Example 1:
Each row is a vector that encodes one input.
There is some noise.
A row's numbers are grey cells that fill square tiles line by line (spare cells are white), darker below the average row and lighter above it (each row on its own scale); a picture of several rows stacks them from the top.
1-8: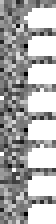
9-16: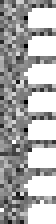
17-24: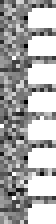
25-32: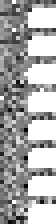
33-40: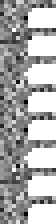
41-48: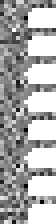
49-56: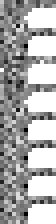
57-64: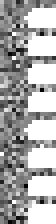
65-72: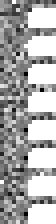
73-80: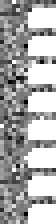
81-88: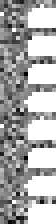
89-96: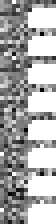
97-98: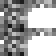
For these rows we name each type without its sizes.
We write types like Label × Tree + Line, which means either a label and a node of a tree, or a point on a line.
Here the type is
Circle.
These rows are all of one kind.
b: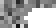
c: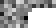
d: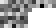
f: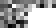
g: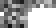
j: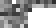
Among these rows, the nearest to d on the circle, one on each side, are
c and f.
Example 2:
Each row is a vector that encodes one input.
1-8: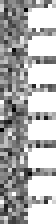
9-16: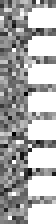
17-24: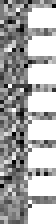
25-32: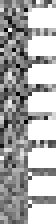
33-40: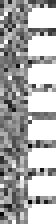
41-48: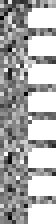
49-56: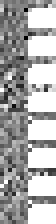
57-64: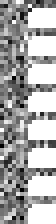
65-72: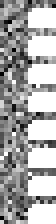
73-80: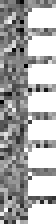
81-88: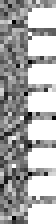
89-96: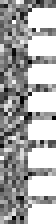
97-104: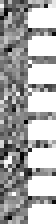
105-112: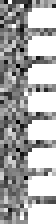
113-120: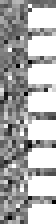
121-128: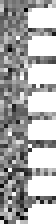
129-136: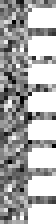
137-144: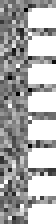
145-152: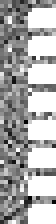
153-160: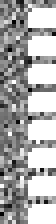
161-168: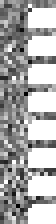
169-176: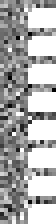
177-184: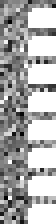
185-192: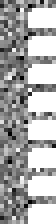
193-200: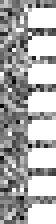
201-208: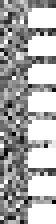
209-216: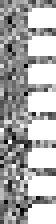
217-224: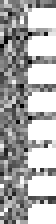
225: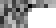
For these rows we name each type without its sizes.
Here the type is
Label.
